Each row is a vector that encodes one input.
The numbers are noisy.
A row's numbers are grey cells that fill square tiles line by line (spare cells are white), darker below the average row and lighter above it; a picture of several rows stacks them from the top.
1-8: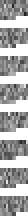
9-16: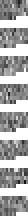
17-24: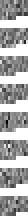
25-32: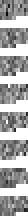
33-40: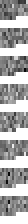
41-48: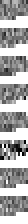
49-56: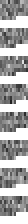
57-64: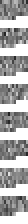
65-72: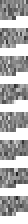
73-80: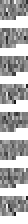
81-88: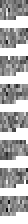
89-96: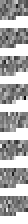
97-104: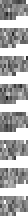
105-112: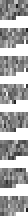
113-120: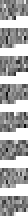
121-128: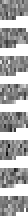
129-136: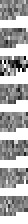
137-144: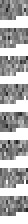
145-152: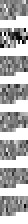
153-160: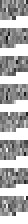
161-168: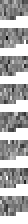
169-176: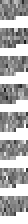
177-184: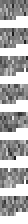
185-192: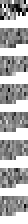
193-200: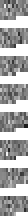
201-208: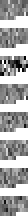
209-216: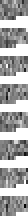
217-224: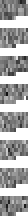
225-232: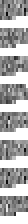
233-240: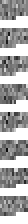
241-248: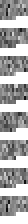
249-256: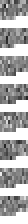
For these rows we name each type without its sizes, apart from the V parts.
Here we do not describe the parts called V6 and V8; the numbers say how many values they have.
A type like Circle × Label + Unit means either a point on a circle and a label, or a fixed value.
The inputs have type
List(Circle) × V6 × V8 + Unit.
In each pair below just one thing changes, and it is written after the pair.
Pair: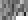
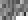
the place on the circle in item 1 of the list
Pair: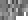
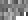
the value of V6
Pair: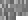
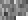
the value of V6
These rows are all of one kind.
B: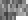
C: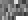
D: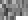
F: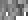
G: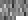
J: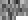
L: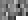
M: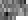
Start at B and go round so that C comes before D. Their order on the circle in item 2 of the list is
B, M, F, C, J, L, G, D.
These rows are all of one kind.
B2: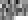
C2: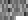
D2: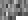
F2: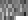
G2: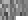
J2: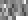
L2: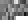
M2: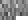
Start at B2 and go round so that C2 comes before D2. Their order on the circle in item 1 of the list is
B2, M2, C2, L2, J2, G2, F2, D2.
